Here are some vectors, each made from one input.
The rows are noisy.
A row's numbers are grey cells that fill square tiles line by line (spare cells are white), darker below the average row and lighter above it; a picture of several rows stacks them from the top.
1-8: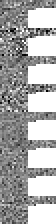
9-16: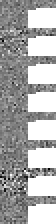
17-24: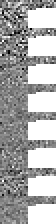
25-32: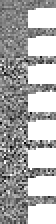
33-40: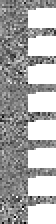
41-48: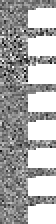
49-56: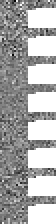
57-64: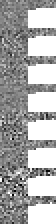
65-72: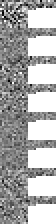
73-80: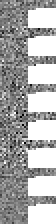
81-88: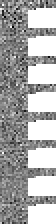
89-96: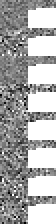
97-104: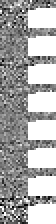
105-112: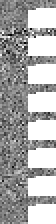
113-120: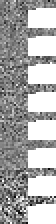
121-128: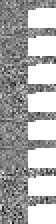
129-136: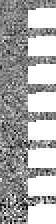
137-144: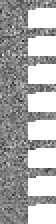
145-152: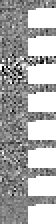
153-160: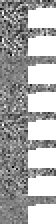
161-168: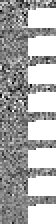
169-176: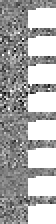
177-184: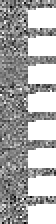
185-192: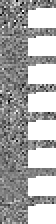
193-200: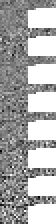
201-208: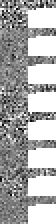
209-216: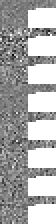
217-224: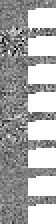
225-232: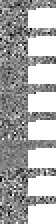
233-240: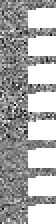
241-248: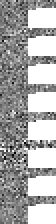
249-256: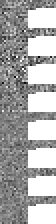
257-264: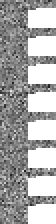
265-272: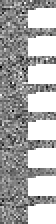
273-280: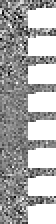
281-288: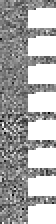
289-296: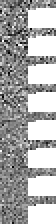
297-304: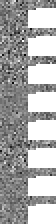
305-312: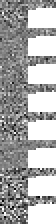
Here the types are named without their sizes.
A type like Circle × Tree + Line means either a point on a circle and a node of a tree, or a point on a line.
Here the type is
List(Line).
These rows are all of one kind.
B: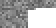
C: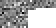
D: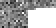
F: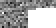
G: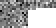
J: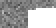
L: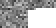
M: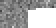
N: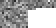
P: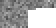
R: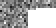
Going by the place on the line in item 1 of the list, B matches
C, L and M.
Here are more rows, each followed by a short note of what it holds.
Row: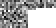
a list of two items
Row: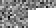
the empty list
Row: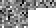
the empty list
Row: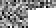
the empty list
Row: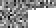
the empty list
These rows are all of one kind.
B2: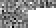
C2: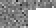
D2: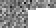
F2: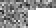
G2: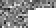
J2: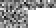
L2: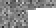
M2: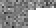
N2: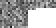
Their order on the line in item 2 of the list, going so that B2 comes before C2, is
J2, D2, G2, N2, F2, B2, C2, M2, L2.
